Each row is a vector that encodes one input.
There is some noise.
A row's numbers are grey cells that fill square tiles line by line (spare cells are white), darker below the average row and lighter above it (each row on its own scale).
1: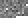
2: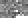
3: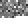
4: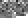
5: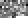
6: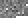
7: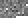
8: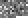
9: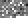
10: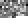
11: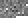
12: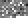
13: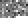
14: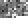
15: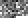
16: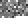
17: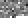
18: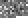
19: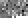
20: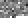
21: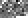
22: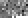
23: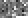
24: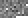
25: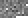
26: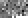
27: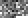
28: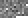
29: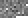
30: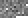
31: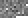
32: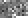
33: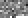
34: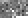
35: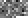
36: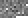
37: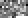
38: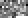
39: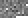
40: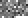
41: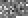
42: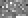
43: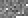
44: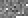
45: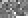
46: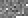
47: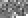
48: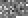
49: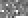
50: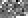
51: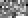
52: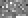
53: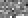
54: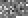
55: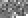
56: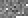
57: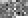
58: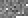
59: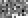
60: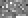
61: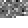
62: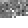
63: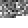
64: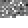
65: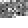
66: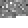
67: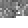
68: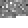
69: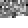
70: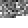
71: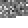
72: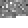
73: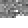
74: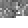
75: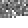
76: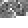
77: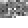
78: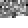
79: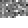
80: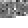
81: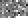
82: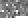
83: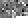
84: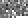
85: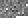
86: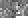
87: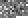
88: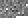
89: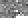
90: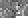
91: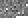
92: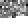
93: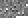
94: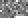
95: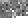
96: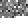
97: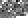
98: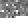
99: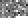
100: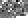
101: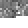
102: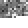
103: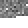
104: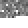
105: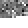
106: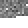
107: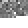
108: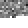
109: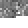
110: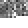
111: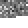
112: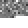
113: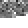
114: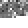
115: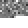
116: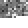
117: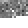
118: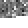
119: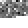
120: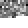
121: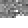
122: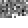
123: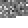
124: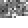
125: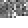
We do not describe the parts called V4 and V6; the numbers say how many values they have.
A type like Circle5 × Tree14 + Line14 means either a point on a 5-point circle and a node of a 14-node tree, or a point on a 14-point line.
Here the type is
Bool × Bool × Bool + Label5 + V4 × V6.
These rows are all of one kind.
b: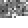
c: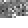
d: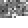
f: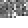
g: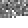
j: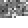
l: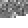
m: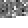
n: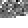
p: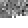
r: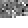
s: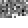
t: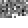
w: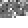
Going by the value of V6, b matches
d, j and w.
